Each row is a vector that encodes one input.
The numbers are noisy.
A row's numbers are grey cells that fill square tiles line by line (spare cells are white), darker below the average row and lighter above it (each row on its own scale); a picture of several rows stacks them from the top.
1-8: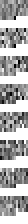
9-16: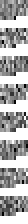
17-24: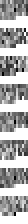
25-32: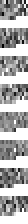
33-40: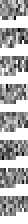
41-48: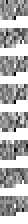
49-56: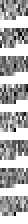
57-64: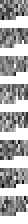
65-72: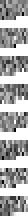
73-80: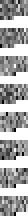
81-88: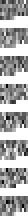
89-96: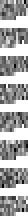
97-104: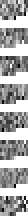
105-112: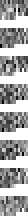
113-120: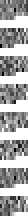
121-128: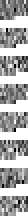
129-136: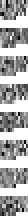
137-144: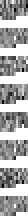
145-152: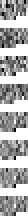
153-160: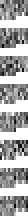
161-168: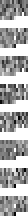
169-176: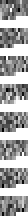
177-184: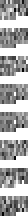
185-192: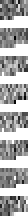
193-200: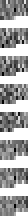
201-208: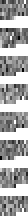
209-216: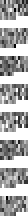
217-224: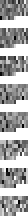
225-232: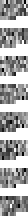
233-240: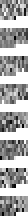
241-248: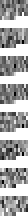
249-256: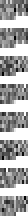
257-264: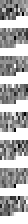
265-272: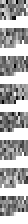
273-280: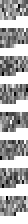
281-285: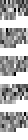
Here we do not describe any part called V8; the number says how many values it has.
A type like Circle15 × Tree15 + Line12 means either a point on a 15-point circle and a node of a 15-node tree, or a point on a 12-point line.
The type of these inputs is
List2(Bool × V8).
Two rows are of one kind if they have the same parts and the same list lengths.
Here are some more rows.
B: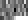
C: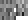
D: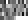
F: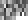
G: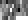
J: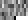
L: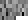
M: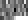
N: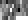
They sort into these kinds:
B, C, D, L, M
F, J
G, N

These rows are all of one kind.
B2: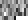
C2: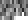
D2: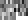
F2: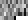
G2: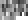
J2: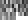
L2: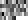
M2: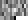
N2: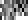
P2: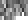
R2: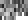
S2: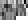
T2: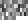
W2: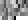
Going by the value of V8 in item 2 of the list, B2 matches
D2, R2, S2 and T2.
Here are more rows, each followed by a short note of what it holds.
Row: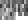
a list of two items
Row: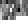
the empty list
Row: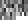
a list of two items
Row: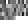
a list of one item
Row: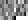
a list of two items
